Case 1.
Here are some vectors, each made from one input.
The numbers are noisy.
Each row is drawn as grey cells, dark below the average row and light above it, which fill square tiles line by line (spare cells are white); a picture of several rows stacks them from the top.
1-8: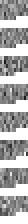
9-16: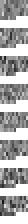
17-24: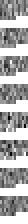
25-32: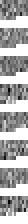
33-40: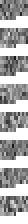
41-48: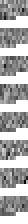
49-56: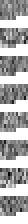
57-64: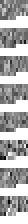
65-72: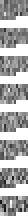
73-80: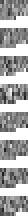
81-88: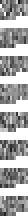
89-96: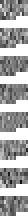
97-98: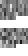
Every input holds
either a point on a 9-point circle and a true/false value, or a fixed value.
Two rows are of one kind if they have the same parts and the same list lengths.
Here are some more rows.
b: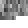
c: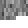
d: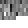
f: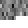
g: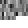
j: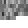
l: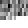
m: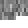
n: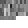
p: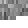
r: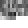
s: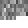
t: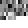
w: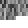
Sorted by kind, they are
b, c, d, f, g, j, m, n, p, r, s, w
l, t

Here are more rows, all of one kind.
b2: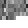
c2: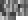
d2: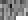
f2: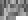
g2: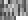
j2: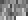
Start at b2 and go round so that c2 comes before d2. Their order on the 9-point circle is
b2, c2, g2, j2, f2, d2.
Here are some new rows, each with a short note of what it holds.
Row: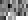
a fixed value
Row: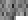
a point on a 9-point circle and a true/false value
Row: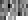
a fixed value
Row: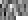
a point on a 9-point circle and a true/false value
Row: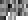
a fixed value
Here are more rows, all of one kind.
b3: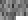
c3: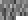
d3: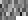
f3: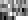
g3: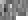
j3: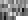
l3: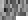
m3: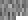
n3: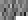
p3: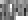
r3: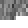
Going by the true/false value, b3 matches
m3 and r3.
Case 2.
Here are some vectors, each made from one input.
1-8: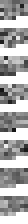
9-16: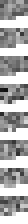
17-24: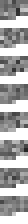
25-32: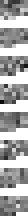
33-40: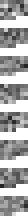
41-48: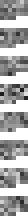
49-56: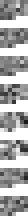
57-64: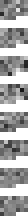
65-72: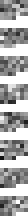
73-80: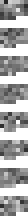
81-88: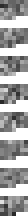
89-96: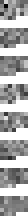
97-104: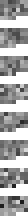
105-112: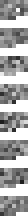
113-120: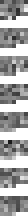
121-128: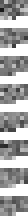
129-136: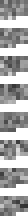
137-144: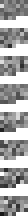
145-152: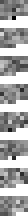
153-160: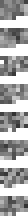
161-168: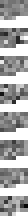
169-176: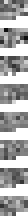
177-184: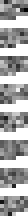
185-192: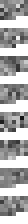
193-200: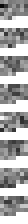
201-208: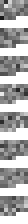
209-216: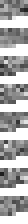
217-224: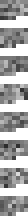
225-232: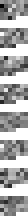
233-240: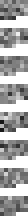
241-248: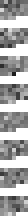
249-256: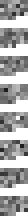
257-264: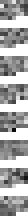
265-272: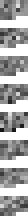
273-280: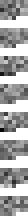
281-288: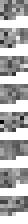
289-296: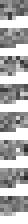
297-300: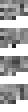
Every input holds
a point on an 8-point circle and one of 9 labels.
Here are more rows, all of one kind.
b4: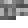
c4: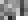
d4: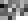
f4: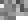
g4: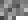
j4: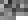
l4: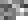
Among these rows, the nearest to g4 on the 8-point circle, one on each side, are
c4 and f4.
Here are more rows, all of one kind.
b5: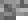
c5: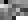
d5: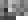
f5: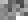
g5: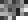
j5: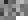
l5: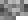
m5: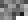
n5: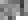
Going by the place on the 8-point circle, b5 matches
f5, m5 and n5.
